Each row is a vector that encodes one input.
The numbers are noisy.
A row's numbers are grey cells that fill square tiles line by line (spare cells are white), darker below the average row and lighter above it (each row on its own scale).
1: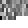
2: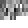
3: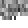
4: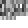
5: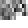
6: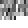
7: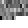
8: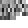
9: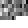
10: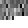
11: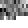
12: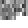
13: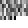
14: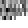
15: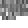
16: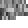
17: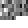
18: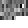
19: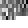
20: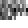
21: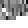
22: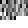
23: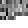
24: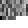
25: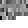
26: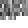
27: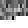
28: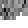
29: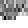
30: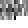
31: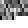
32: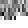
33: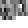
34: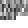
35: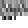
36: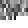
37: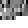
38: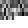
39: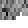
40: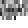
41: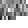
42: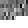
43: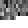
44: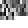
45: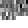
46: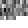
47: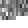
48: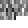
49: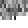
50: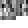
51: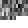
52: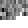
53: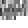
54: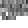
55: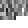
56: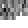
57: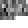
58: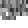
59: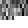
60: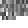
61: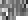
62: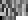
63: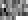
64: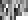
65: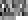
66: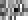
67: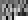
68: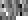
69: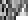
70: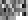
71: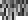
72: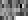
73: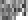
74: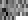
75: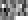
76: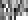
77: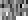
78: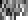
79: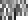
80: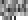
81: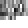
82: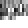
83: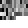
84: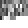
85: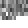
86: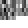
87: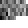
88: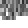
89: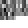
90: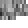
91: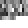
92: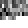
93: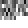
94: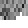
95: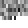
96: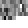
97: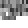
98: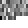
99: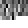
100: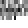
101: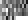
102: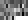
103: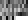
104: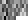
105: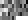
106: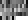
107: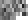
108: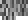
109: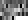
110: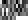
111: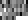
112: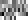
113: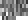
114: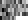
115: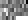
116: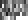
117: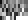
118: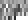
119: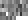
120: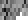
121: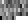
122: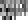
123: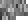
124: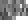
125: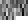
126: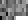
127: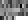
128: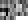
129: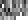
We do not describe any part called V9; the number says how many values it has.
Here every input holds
either a fixed value, or a node of an 8-node tree, or a true/false value and a value of V9.
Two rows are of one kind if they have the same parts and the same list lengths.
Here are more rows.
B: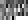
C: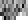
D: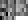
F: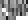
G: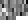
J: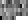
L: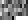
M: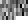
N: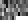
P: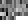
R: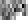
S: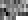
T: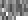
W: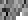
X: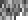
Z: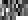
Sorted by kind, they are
B, F, G, J, L, M, T
C, D, P, R, S, W, X
N, Z

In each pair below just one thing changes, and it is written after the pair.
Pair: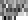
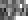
the value of V9
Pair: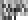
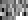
the true/false value
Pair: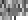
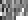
the value of V9
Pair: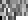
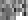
the value of V9
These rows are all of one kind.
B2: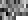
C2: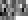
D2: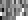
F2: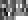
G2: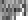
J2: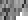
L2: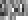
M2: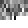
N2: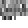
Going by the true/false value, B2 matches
C2, L2 and N2.
